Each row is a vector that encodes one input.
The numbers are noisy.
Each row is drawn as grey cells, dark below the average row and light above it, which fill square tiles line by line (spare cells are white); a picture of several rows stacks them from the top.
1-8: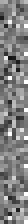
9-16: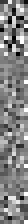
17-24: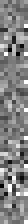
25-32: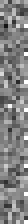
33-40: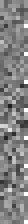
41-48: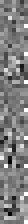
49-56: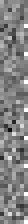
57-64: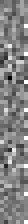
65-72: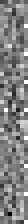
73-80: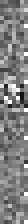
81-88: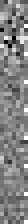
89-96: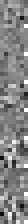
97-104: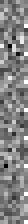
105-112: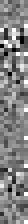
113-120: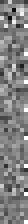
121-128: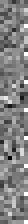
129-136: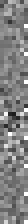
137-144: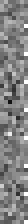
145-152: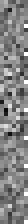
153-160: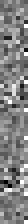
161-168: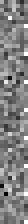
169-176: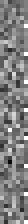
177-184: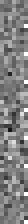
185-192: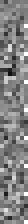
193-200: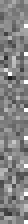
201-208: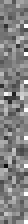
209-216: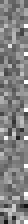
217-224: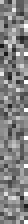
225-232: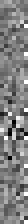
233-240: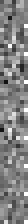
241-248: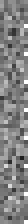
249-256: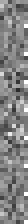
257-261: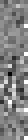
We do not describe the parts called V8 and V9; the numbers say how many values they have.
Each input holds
either a point on a 7-point line, or a true/false value and a value of V9, or a value of V8.
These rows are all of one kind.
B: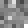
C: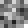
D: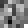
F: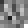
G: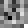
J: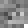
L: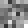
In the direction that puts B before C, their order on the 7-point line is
J, B, G, F, D, C, L.
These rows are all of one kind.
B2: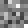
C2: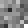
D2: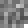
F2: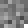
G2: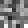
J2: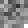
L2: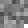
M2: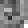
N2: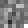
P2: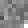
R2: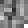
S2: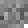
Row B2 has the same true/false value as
C2, M2 and R2.
